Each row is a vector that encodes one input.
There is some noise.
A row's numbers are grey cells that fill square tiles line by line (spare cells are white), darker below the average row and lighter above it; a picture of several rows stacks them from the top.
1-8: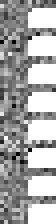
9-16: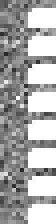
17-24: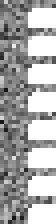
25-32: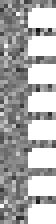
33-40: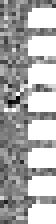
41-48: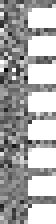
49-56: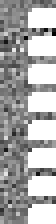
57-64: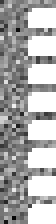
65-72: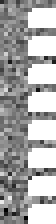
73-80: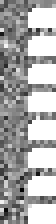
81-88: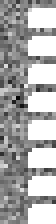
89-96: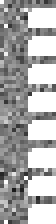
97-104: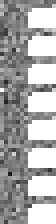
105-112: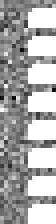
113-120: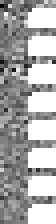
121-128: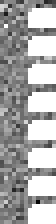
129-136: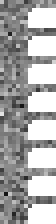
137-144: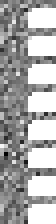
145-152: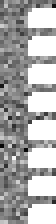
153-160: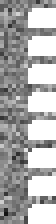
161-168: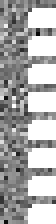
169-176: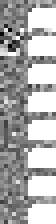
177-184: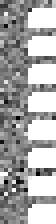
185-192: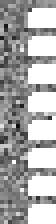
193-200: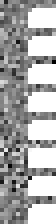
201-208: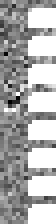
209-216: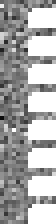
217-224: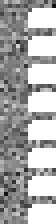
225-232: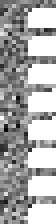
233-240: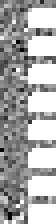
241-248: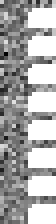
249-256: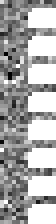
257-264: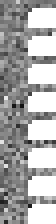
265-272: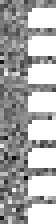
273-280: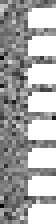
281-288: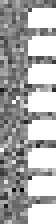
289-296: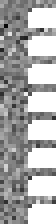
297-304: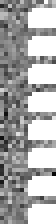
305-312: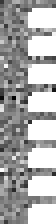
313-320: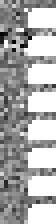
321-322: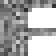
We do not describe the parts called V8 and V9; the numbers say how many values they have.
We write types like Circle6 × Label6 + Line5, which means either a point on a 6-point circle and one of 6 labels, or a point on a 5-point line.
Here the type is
Bool × Label10 × V8 × V9 + Unit.
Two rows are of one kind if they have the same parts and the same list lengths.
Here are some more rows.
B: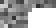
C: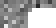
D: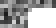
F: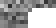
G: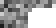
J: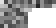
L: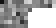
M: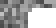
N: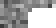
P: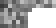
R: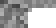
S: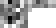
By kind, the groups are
B, C, D, F, G, J, L, M, N, P, R
S

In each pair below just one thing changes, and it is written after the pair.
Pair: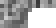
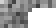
the value of V9
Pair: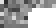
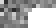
the label
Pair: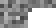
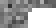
the value of V9
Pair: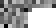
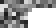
the value of V8
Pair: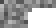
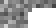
the true/false value
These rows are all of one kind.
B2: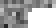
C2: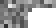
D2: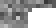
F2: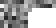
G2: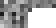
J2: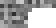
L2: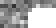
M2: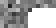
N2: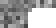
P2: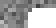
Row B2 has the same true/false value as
C2, F2, L2 and N2.
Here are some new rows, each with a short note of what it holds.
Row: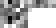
a fixed value
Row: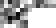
a fixed value
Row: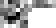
a fixed value
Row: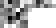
a fixed value
